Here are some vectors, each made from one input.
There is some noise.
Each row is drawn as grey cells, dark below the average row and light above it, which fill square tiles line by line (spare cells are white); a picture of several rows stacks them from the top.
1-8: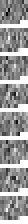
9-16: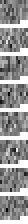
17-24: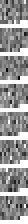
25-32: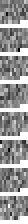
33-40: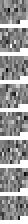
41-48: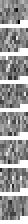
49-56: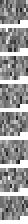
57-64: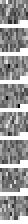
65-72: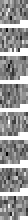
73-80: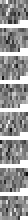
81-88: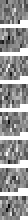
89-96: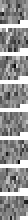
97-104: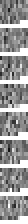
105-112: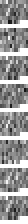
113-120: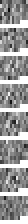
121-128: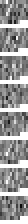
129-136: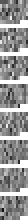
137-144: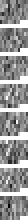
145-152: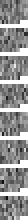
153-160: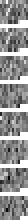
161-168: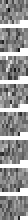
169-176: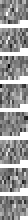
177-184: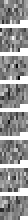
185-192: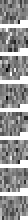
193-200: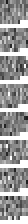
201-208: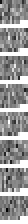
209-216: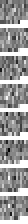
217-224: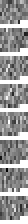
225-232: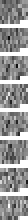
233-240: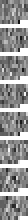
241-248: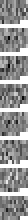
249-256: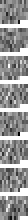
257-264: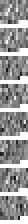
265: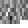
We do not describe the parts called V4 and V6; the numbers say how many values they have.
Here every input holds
either two labels (each one of 12) and a value of V4, or a value of V6.
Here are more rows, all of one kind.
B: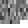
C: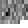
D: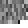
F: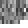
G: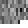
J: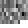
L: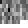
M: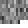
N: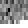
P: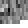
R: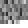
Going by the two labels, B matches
F, G and M.
